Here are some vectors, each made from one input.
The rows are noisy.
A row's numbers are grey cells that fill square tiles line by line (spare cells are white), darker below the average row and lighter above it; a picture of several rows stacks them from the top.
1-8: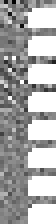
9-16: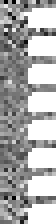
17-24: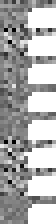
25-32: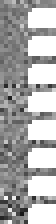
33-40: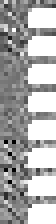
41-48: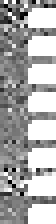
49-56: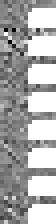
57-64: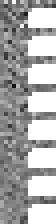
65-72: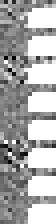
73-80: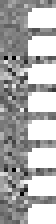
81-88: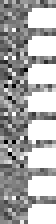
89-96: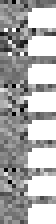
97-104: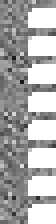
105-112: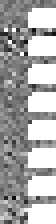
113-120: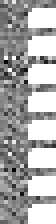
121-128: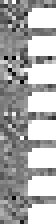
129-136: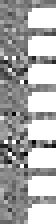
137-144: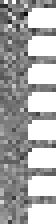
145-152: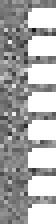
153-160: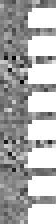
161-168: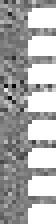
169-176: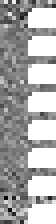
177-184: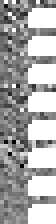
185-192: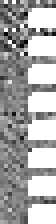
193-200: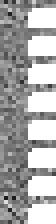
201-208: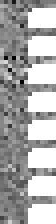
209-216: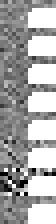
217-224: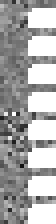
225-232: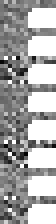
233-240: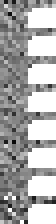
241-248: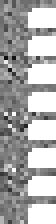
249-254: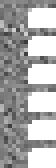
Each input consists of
a point on a 16-point circle and a true/false value.
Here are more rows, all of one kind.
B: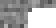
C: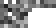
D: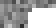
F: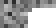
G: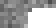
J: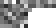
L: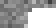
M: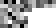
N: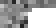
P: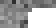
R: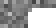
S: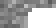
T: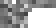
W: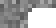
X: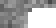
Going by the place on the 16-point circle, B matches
C, G, L and X.
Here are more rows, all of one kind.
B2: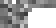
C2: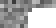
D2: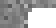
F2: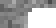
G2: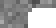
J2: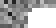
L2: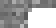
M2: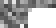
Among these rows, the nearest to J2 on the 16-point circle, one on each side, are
B2 and G2.
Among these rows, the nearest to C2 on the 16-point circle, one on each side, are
D2 and F2.
